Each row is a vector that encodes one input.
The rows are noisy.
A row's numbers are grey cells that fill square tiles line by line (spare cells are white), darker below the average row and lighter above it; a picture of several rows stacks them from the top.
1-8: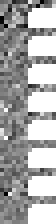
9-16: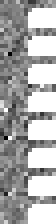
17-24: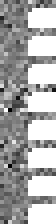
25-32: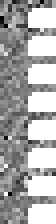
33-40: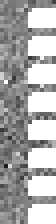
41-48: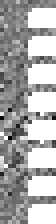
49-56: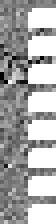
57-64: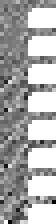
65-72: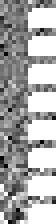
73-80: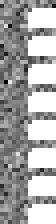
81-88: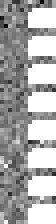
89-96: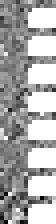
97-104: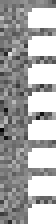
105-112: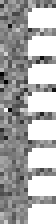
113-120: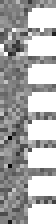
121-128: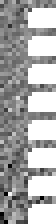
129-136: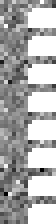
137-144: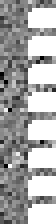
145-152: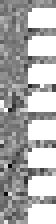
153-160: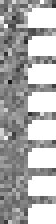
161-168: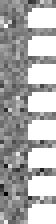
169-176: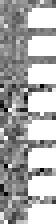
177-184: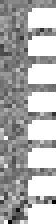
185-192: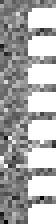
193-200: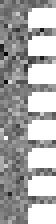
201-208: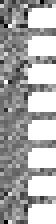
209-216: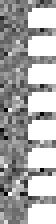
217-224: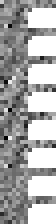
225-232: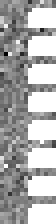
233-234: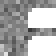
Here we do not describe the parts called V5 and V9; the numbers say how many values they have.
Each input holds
either a point on an 8-point line and a value of V9, or three true/false values and a value of V5.
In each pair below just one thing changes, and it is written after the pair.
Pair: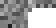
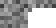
the place on the 8-point line
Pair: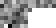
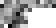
the place on the 8-point line
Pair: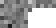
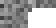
the place on the 8-point line
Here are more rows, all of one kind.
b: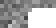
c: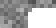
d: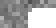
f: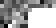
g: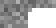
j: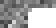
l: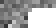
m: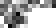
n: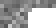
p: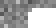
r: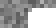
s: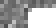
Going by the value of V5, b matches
f and l.
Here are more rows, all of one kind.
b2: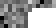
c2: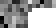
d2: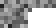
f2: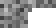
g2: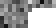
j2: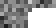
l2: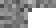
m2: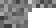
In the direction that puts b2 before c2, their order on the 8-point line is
b2, j2, m2, g2, c2, l2, d2, f2.
